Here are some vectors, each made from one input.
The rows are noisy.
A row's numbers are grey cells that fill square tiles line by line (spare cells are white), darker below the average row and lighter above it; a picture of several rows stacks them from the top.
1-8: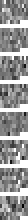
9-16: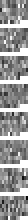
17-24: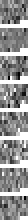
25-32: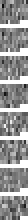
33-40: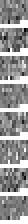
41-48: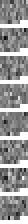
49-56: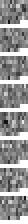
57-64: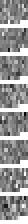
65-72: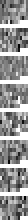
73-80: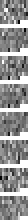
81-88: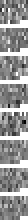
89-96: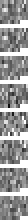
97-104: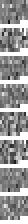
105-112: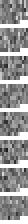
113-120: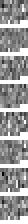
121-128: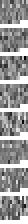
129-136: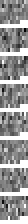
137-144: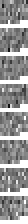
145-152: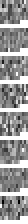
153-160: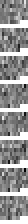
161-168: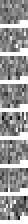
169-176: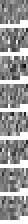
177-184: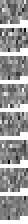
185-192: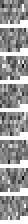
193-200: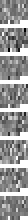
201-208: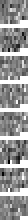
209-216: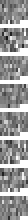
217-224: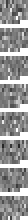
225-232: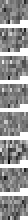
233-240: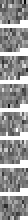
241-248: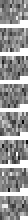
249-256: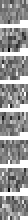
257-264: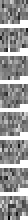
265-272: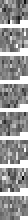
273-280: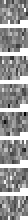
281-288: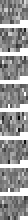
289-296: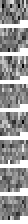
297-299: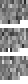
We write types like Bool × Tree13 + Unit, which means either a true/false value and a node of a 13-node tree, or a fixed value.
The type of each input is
Label6 × Line7 + Line3 × Line3 + List2(Circle8).
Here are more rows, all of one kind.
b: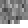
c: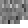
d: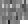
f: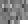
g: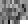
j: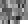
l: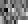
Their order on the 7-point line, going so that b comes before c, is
g, f, j, b, l, c, d.
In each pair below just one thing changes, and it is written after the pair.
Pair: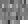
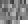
the place on the 7-point line
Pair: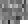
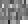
the place on the 7-point line
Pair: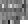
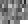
the place on the 7-point line
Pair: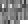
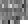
the label
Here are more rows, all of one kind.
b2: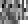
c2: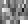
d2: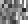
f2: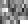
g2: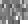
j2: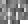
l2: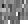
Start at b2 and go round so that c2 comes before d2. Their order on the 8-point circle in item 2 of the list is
b2, f2, c2, g2, j2, l2, d2.
